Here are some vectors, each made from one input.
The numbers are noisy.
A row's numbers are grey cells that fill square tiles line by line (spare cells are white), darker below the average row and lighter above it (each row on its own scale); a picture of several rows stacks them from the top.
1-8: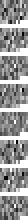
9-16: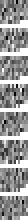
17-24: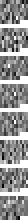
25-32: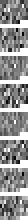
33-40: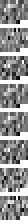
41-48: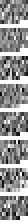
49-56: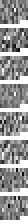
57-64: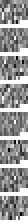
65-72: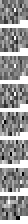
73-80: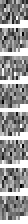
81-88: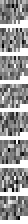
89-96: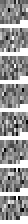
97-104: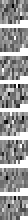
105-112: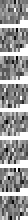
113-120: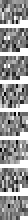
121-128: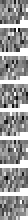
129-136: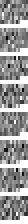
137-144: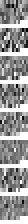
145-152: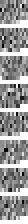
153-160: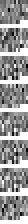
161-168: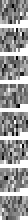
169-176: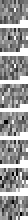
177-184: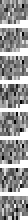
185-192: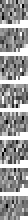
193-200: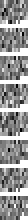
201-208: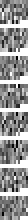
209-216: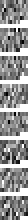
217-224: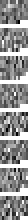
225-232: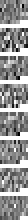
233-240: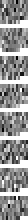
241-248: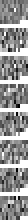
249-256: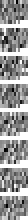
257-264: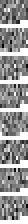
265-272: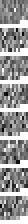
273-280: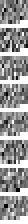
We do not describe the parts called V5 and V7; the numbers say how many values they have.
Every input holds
either a point on an 11-point circle, or a fixed value, or a node of a 9-node tree, a value of V5 and a value of V7.
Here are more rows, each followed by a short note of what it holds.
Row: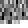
a node of a 9-node tree, a value of V5 and a value of V7
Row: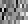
a node of a 9-node tree, a value of V5 and a value of V7
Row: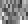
a fixed value
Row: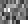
a point on an 11-point circle
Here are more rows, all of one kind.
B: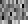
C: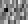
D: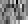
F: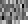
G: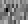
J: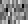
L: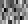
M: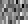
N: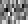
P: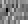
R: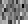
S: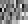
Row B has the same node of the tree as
J and L.
